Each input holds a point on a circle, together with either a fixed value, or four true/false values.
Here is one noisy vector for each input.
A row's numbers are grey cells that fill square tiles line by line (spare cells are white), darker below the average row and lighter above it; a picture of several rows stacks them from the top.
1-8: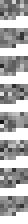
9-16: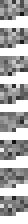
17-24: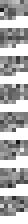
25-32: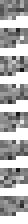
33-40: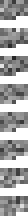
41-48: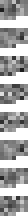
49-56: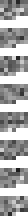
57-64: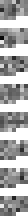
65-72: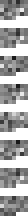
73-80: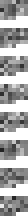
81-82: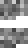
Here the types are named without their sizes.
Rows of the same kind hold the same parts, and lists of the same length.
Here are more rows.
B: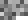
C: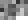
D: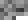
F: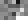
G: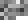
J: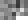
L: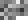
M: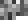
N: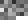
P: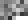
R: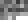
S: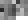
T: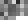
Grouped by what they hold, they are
B, G, L, M, P
C, D, F, J, N, R, S, T

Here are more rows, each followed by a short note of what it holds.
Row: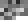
a point on a circle and four true/false values
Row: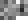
a point on a circle
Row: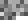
a point on a circle
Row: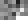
a point on a circle and four true/false values
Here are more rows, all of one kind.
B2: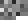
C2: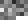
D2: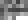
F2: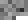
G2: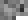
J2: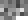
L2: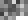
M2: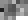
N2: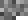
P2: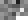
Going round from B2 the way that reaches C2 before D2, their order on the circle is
B2, C2, J2, P2, M2, L2, D2, F2, G2, N2.
